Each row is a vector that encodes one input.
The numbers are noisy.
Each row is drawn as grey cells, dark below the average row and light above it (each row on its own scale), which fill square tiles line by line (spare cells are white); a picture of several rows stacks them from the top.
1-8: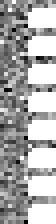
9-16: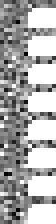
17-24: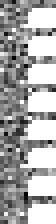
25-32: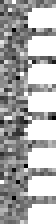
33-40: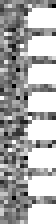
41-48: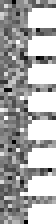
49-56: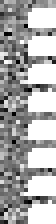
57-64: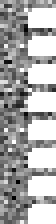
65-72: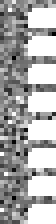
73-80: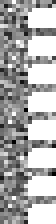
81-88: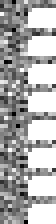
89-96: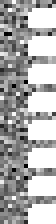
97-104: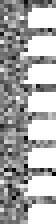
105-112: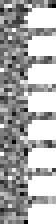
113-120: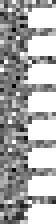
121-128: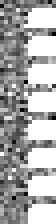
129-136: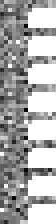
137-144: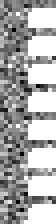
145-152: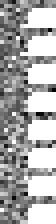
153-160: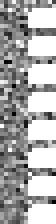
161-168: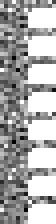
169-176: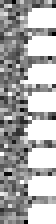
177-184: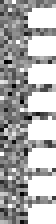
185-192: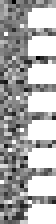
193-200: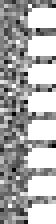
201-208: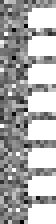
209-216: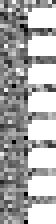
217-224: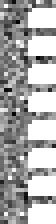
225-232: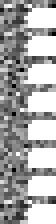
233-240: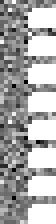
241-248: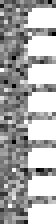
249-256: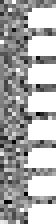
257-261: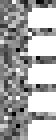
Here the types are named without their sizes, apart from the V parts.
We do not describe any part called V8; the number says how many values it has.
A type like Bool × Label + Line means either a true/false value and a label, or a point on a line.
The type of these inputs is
Bool × Bool × Bool × Bool + Line × List(V8).
